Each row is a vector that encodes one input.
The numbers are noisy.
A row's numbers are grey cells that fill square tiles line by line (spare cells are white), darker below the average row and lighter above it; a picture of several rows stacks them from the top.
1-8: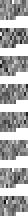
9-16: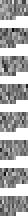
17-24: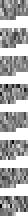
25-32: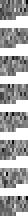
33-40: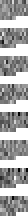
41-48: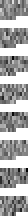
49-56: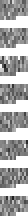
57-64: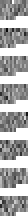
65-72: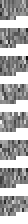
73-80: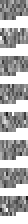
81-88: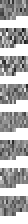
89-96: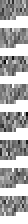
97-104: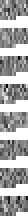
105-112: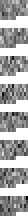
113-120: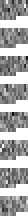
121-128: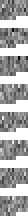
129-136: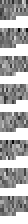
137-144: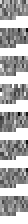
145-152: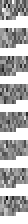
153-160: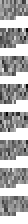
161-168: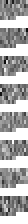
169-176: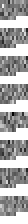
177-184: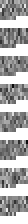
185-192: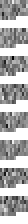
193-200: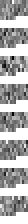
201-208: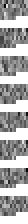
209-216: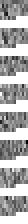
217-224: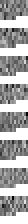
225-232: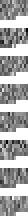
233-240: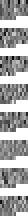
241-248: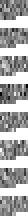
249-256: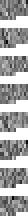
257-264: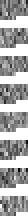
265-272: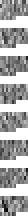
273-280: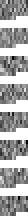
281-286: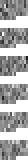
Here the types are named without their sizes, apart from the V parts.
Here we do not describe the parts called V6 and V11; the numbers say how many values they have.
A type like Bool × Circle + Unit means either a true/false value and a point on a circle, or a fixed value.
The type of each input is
Bool × Line × V6 + V11.
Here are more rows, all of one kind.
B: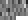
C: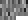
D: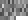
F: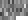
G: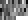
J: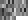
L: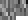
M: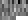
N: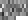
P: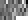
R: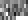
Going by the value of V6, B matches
C, G, L and P.
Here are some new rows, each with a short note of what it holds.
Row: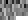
a value of V11
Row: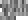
a value of V11
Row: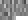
a value of V11
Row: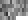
a value of V11
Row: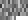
a point on a line, a true/false value and a value of V6
